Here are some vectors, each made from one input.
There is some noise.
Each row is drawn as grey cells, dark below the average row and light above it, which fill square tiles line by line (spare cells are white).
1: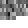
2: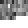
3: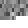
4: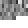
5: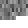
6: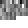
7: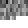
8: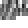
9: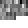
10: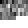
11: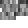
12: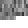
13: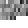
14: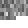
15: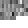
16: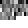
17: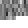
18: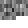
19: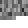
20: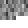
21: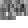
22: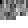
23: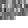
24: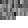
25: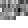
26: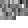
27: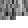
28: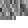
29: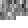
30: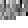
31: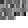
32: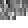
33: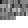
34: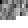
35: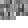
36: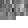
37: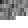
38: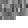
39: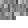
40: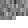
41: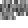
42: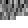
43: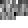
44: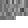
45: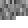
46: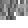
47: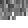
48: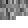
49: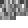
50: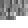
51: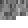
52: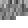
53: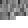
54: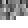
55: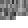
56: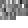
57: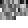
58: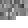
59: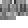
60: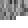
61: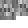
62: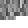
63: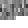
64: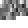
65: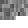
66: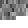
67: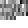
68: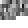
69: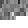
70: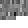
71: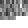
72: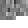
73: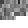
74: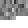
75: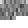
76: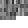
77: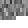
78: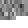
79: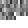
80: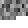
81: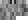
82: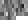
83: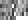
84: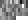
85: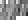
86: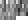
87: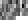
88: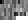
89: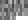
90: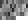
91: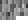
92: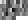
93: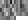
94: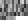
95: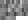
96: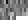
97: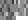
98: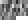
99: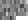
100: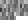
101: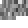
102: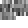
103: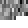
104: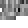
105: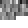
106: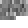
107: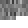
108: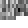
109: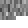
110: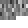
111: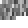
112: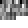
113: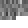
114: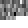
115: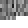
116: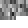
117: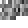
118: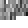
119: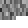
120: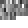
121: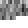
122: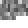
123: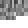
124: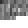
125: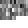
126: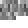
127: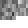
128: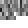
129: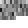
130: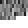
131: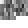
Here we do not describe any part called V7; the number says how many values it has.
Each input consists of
a point on a 5-point circle and a true/false value, together with a list of up to two values of V7.
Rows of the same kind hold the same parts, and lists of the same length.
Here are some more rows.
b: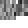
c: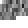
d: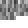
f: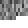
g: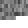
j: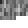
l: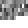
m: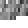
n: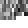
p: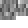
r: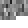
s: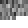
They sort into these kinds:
b, m, n
c, p, s
d, f, g, j, l, r

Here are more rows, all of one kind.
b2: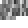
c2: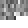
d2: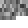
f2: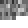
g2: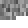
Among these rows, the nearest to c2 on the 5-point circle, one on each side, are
d2 and g2.
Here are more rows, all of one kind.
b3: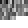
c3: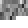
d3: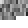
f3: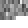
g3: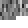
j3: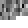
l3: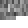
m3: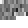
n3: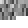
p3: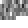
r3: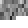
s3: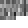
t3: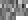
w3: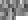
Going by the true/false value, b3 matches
l3, s3 and w3.
